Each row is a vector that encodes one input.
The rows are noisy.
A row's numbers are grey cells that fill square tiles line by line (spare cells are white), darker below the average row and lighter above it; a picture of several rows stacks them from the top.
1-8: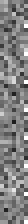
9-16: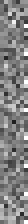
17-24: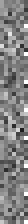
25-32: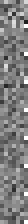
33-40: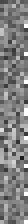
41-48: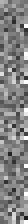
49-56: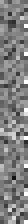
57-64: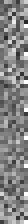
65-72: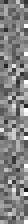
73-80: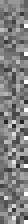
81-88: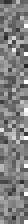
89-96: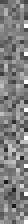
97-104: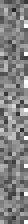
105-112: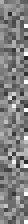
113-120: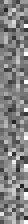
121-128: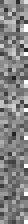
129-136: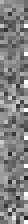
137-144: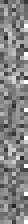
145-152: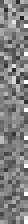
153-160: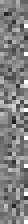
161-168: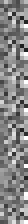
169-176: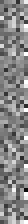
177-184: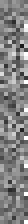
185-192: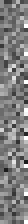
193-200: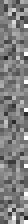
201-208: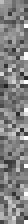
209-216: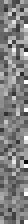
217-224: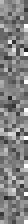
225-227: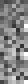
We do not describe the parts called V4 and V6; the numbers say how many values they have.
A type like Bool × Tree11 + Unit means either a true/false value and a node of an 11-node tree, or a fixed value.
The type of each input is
Bool × Circle5 + Line8 × V4 × V6.
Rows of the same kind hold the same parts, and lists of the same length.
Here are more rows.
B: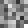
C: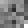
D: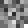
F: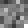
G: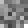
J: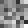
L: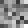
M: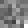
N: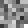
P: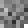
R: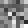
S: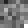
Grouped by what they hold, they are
B, D, J, L, N, R
C, F, G, M, P, S

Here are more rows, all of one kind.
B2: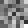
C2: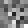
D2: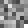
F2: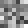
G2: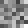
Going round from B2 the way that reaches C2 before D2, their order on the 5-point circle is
B2, C2, D2, G2, F2.
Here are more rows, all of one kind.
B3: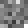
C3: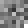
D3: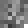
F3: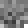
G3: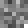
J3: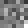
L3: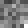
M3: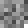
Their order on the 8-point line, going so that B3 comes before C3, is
L3, F3, D3, G3, B3, M3, J3, C3.
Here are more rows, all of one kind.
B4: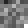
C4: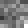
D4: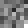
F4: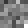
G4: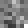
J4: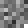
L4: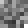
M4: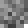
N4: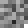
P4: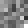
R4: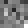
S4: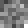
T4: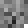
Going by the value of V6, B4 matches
D4, J4, L4 and N4.
